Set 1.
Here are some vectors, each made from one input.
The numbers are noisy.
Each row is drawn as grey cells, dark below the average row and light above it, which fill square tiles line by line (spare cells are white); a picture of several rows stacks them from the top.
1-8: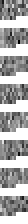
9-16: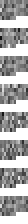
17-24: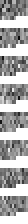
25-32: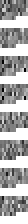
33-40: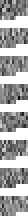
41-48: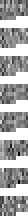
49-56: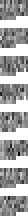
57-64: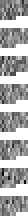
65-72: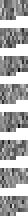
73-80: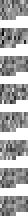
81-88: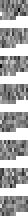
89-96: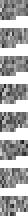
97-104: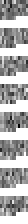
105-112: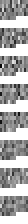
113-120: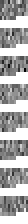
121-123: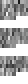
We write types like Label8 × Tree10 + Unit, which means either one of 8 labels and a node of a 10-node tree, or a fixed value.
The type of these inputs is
(Circle14 + Unit) × Label12.
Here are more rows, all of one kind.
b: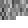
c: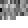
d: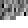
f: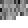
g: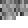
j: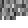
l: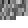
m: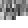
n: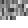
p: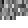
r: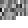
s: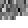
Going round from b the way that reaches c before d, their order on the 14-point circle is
b, n, p, c, j, m, s, l, r, g, f, d.
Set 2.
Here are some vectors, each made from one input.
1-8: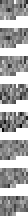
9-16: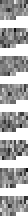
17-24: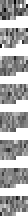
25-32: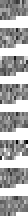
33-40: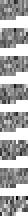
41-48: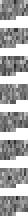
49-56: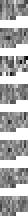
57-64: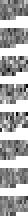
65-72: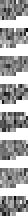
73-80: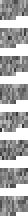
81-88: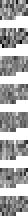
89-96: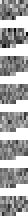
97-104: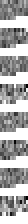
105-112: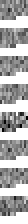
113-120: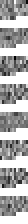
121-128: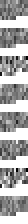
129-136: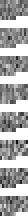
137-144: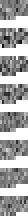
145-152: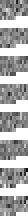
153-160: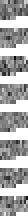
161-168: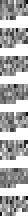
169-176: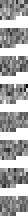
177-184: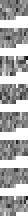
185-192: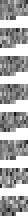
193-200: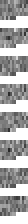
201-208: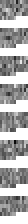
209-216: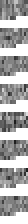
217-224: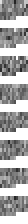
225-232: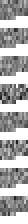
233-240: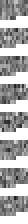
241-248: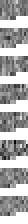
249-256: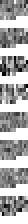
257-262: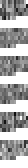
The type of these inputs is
Label11 + Tree8.
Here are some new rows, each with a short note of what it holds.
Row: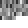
one of 11 labels
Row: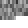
one of 11 labels
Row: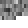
a node of an 8-node tree
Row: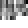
a node of an 8-node tree
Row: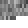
a node of an 8-node tree
